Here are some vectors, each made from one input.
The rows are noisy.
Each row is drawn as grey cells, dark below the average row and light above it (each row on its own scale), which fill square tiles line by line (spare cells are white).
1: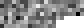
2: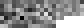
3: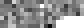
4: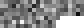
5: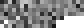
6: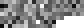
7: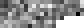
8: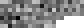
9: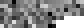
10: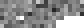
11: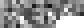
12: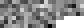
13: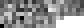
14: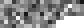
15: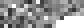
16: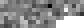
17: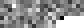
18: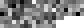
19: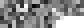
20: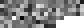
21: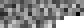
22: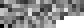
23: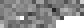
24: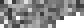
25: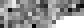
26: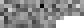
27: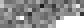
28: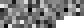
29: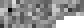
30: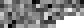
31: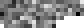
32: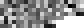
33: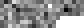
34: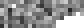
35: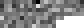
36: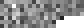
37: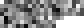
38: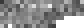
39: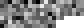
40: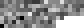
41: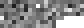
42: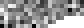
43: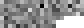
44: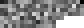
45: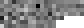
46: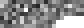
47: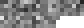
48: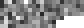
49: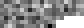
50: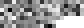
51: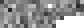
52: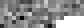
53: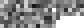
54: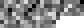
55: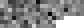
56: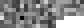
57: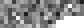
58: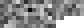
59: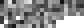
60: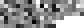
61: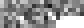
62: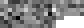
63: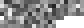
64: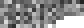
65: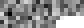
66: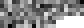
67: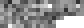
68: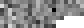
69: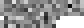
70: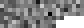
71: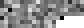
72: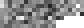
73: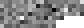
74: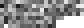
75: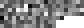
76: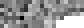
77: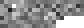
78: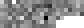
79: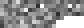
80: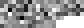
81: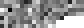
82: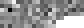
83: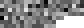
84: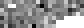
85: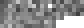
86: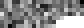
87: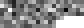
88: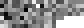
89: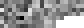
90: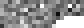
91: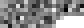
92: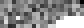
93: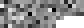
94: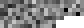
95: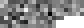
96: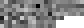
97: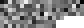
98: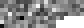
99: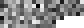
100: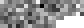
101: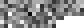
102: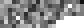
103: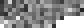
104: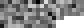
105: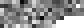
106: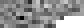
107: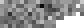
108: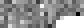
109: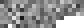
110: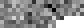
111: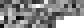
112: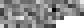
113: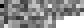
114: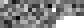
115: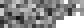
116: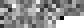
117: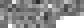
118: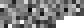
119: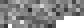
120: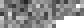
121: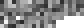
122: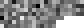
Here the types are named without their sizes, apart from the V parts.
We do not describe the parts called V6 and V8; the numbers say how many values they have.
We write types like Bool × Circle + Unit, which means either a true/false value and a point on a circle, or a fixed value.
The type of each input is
Label × (Tree + Unit) × V6 × V8.
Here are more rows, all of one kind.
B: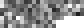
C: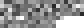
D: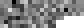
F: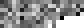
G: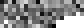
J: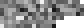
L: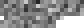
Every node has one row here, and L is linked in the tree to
C and J.
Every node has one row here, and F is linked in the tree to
B.
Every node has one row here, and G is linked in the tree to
D.
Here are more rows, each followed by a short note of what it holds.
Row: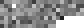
a label, a value of V6 and a value of V8
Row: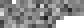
a label, a value of V6 and a value of V8
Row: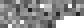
a label, a node of a tree, a value of V6 and a value of V8
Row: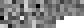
a label, a value of V6 and a value of V8
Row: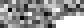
a label, a node of a tree, a value of V6 and a value of V8
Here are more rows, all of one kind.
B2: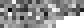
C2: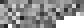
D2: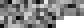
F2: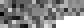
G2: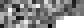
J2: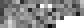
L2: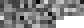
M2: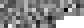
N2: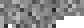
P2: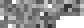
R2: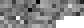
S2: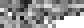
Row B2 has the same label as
C2 and S2.
